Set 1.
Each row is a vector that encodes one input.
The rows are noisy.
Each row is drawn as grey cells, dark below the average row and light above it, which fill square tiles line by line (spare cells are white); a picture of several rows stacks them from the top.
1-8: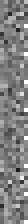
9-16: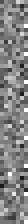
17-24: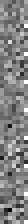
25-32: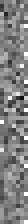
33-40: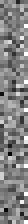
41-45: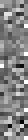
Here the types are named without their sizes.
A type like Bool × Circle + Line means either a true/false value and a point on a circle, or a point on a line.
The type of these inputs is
Bool × Bool × Bool + Line × Line.
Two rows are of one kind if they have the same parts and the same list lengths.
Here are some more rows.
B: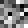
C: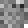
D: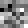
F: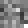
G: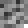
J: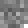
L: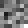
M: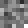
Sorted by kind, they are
B, C, F
D, G, J, L, M

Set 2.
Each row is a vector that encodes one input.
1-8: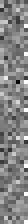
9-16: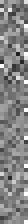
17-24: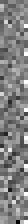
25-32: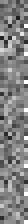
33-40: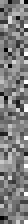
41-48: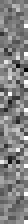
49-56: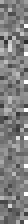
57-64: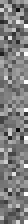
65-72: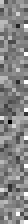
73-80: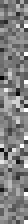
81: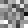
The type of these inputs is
List2(Line8).
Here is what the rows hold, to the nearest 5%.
All of them are lists of up to two points on an 8-point line: about 10% are empty, 45% hold one and 45% two.
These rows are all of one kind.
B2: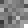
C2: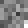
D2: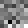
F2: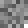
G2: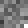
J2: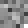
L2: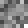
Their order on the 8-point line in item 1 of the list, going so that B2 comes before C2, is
F2, L2, G2, D2, B2, C2, J2.
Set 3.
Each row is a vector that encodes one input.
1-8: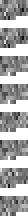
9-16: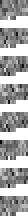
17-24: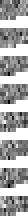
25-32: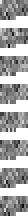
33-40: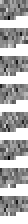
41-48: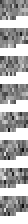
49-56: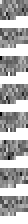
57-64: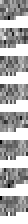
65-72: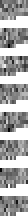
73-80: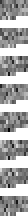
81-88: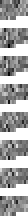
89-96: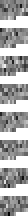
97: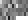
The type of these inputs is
Line7 + Line9.
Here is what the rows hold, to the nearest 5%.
About 50% of them hold a point on a 7-point line. The rest hold a point on a 9-point line.
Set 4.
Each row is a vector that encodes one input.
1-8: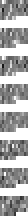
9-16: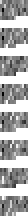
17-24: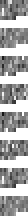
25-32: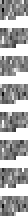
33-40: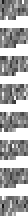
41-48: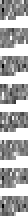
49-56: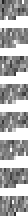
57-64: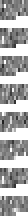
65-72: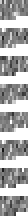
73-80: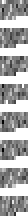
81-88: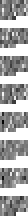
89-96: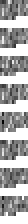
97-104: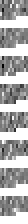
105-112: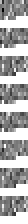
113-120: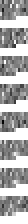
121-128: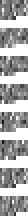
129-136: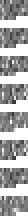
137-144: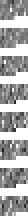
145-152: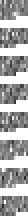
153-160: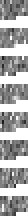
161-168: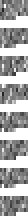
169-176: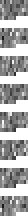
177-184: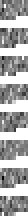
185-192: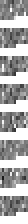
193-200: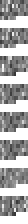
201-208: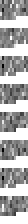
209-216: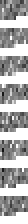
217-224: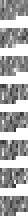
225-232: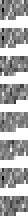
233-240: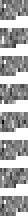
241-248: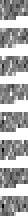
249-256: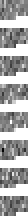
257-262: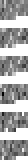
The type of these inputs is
Line9 + Tree10.
